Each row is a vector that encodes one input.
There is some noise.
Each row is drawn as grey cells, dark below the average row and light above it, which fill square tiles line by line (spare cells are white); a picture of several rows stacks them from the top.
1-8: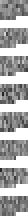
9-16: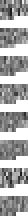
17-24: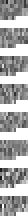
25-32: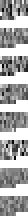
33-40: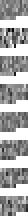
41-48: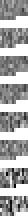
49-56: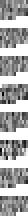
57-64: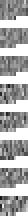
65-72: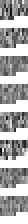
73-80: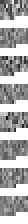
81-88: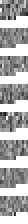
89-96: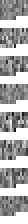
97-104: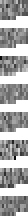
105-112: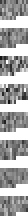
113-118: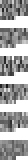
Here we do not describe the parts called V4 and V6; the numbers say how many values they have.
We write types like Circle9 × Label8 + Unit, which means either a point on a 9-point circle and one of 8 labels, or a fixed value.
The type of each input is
(Bool × Bool × Bool + Unit) × V6 + Label5 × V4.
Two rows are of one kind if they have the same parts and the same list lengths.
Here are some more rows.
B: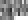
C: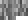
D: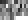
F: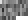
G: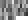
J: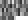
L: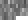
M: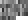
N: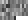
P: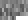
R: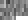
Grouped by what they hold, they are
B, N, R
C, D, G, P
F, J, L, M

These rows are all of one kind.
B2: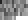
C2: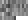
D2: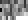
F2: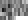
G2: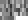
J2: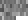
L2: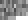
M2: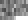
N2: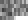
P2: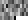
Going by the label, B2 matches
F2, L2, M2 and N2.
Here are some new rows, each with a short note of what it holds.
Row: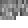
three true/false values and a value of V6
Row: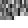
a value of V6
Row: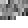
one of 5 labels and a value of V4
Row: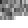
one of 5 labels and a value of V4
